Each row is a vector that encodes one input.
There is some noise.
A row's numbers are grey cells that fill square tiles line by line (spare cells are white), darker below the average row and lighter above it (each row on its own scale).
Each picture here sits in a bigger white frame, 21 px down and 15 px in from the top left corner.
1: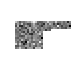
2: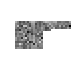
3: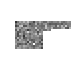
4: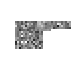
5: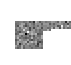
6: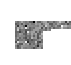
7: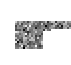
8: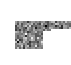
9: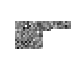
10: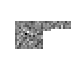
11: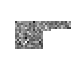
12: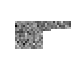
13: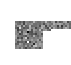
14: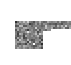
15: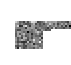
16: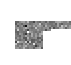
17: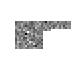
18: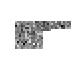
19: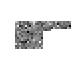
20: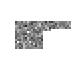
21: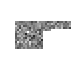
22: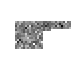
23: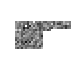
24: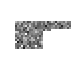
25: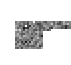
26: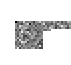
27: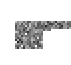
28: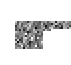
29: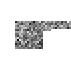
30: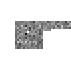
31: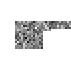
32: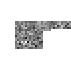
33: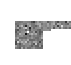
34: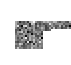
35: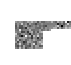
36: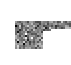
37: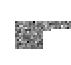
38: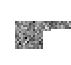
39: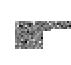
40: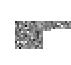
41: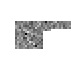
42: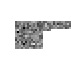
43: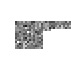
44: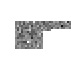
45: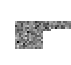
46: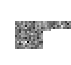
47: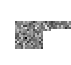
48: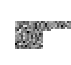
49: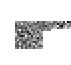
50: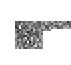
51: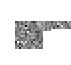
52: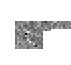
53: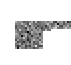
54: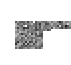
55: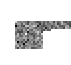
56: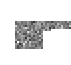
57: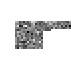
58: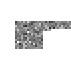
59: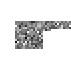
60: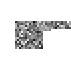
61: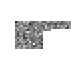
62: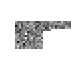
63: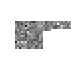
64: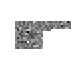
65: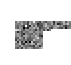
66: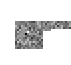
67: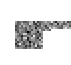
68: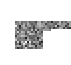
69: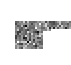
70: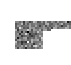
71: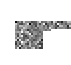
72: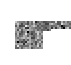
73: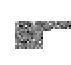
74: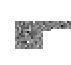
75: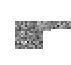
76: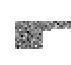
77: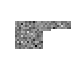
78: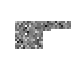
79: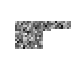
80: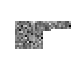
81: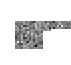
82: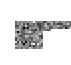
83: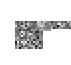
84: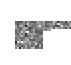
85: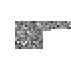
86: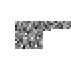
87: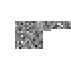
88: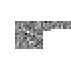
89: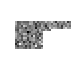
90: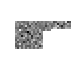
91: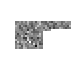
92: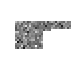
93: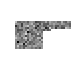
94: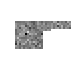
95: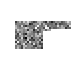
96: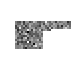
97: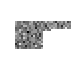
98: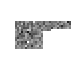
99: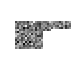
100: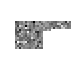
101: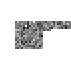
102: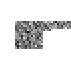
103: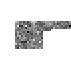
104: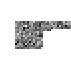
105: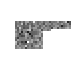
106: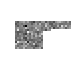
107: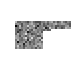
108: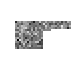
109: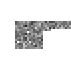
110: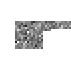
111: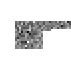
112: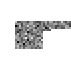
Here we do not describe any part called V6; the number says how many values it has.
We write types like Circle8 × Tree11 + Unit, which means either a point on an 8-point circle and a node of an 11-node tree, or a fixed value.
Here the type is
Line8 × (Tree8 + V6).
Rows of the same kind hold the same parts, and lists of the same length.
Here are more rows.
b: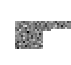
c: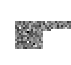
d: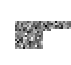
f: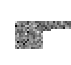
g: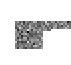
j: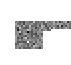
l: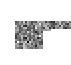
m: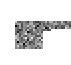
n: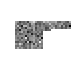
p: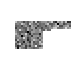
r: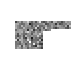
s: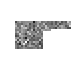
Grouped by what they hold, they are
b, c, d, f, g, j, m, n, p
l, r, s

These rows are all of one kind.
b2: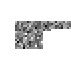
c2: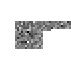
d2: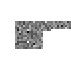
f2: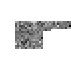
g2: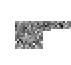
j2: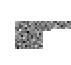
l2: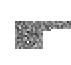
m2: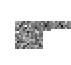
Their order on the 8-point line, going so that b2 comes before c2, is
l2, b2, d2, m2, j2, c2, f2, g2.
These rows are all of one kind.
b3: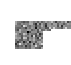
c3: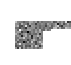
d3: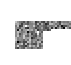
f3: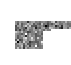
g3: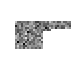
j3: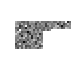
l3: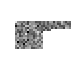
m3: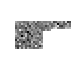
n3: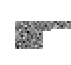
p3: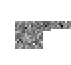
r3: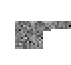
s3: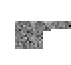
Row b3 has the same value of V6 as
c3, j3, m3 and n3.
